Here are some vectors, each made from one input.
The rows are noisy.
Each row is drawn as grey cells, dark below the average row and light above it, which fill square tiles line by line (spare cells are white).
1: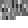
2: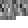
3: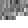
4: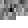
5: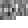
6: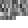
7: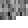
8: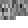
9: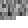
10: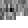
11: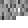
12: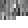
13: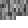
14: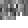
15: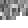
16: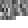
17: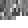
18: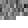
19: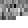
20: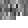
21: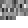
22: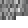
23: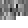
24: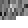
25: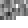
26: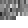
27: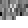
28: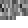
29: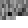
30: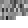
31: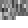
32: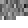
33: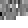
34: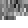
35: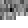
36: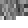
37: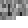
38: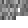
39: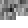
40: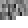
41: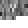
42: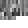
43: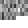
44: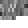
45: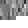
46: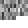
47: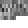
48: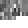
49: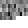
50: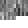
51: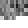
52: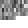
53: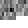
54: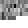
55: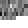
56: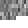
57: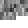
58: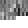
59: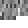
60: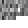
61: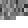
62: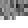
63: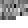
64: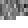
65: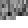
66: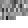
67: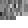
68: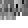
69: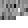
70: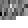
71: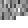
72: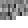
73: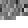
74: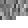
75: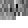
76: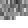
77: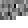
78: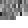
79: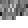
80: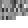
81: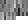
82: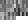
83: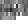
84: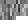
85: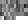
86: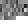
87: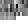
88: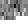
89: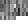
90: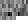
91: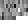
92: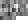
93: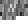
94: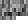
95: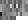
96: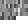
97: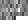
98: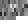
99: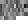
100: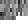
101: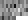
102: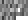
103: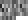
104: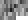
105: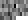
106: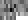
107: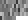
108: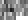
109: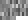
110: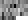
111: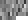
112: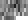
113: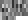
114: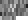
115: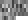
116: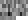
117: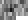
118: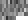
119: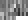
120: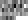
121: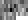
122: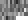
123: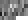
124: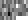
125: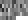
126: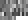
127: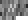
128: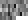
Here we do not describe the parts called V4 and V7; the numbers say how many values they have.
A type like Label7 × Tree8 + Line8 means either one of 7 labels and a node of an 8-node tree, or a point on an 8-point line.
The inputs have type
(Bool × V4 + Line8) × V7.
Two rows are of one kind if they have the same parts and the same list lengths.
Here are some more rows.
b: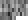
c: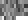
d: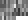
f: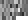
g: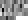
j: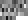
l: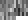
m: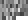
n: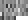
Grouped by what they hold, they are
b, g, j, n
c, d, f, l, m

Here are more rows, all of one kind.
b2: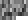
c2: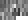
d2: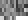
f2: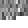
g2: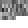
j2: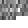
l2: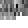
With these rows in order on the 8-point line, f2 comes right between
c2 and g2.
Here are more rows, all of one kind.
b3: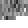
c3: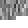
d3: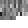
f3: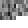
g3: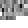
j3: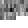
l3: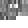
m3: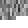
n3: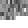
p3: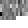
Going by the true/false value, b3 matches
f3, j3 and l3.
